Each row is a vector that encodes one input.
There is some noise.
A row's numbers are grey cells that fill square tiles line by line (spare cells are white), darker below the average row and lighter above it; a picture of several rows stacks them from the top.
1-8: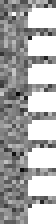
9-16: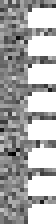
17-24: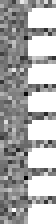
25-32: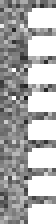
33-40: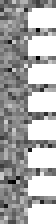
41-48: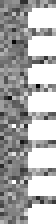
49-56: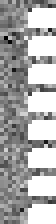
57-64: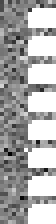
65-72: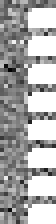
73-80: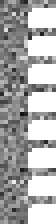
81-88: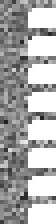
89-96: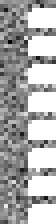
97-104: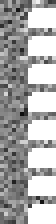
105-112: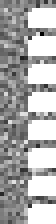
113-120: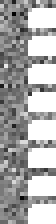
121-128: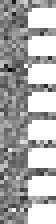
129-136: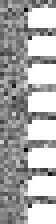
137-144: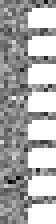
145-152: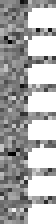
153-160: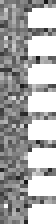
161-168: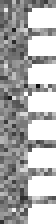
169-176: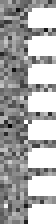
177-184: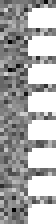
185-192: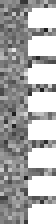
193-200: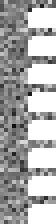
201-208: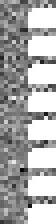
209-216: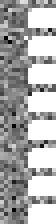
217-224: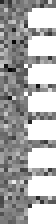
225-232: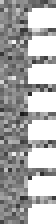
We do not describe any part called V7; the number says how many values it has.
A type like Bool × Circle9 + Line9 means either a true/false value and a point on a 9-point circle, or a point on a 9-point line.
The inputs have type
(Bool × Line4 + List2(V7)) × Tree9.
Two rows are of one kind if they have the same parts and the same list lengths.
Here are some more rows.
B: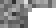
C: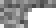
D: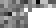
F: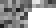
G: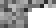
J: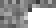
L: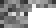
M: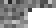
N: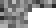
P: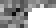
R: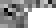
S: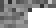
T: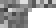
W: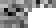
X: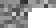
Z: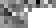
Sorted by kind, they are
B, T
C, G
D, F, L, P, R, W, X, Z
J, M, N, S

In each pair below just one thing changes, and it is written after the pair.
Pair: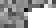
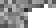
the value of V7 in item 2 of the list
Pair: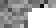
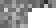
the value of V7 in item 1 of the list
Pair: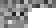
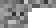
the node of the tree
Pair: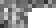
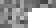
the node of the tree
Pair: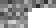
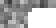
the node of the tree
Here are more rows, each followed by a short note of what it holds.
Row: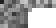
a node of a 9-node tree, together with the empty list
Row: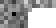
a node of a 9-node tree, together with the empty list
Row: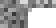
a node of a 9-node tree, together with the empty list
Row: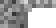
a node of a 9-node tree, together with the empty list
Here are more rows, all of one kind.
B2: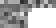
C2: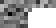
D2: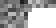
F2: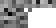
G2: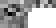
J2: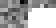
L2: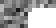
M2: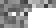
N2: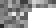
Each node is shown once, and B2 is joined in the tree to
G2 and M2.
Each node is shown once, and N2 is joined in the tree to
F2.
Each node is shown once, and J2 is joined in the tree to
D2.
